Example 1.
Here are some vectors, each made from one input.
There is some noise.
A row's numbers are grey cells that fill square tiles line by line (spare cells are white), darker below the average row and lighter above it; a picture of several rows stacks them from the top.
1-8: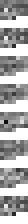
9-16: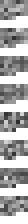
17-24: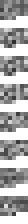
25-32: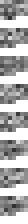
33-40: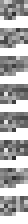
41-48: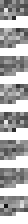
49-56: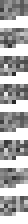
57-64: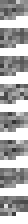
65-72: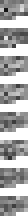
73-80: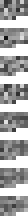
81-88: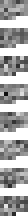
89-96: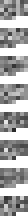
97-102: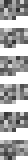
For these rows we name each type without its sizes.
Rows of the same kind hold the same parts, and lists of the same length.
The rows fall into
2 kinds.
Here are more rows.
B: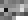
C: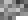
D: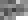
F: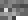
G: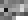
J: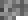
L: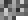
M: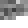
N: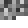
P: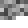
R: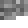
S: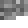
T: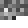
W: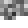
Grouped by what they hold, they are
B, C, G, P, W
D, F, J, L, M, N, R, S, T

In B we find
a point on a circle.
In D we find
a point on a line.
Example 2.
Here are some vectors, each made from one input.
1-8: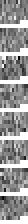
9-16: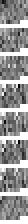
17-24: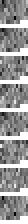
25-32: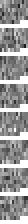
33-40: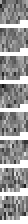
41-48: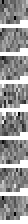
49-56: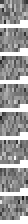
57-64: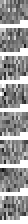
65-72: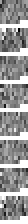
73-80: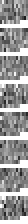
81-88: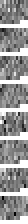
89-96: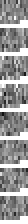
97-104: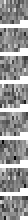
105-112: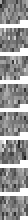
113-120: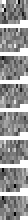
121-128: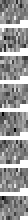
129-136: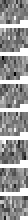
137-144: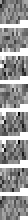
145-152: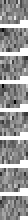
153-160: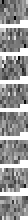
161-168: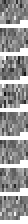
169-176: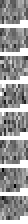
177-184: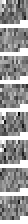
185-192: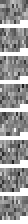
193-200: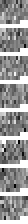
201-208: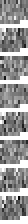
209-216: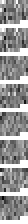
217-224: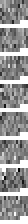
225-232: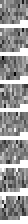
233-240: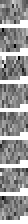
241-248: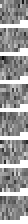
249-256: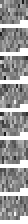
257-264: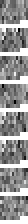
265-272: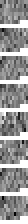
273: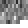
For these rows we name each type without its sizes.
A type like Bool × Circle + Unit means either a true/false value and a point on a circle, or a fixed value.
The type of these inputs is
Bool × Bool × Bool + Circle.
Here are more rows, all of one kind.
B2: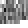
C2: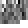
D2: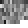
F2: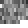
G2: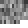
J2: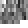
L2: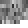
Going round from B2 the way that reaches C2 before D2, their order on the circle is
B2, C2, J2, F2, D2, G2, L2.
